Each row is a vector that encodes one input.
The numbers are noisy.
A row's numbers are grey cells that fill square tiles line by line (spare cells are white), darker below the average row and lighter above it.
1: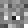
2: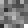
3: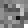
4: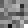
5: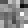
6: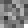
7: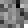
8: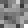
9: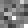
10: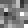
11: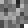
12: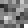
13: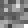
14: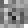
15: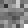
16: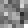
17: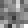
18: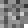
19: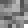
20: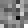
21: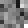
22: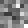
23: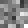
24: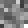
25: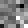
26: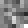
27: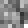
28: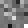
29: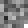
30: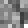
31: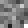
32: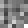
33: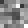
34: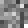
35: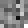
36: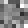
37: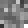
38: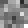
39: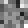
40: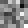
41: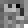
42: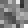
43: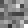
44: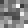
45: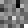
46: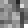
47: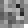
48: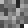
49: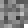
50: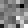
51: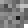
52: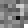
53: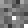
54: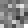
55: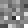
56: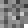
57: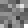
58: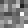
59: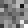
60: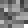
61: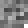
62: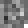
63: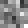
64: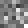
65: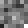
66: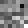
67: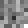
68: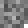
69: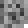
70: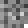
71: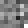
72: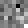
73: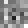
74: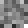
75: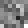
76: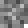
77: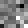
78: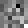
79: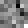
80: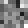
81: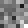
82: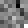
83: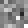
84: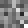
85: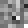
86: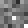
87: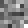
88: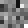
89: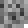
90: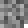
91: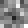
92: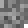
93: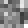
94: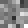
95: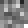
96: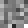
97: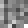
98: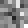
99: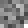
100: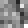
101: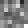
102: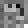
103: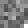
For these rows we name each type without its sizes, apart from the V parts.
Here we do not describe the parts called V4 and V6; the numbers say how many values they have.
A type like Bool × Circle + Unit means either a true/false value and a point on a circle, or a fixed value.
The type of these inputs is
(Bool × Bool × Bool + V6) × Line × (Line + V4).
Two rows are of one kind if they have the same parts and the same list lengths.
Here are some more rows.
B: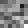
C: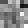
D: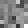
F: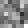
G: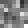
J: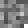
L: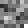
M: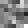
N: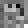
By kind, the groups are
B, C, D, G
F, L
J, M
N

